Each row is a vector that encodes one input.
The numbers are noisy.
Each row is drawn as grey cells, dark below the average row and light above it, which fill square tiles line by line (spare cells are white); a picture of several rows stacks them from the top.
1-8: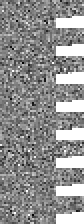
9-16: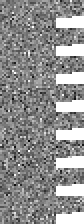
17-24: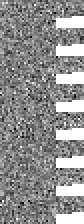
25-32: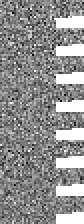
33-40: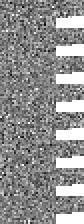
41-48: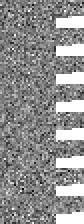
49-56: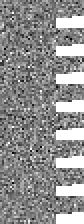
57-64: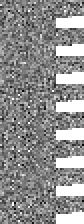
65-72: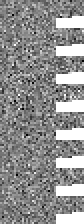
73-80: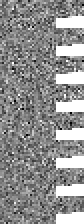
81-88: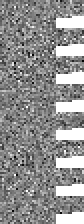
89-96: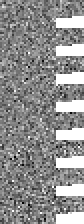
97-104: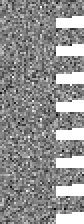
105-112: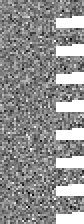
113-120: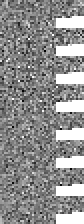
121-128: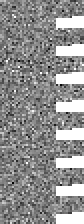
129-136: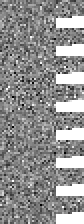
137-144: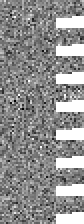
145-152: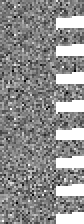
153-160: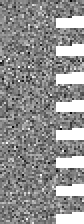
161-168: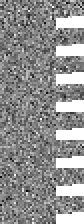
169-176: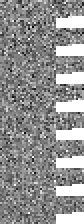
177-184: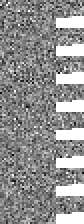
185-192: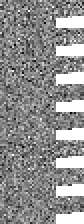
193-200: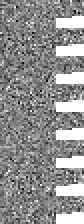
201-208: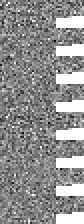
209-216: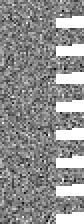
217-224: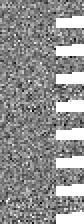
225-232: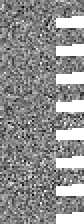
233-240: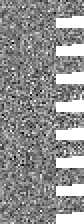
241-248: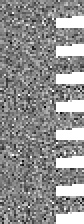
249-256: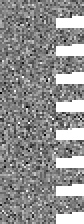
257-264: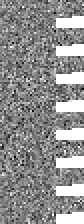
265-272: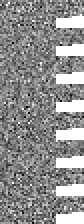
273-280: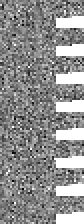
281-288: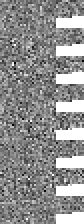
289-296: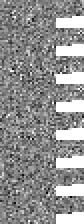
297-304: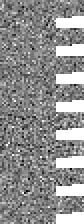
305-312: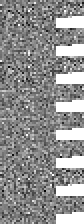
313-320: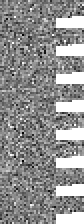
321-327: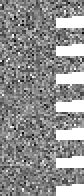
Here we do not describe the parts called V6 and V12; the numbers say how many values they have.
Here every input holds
either one of 5 labels and a value of V6, or one of 8 labels and a value of V12.
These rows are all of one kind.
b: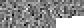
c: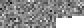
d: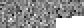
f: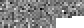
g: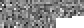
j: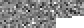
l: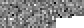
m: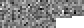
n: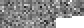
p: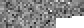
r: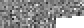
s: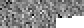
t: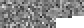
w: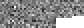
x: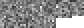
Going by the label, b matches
d, l, p and s.
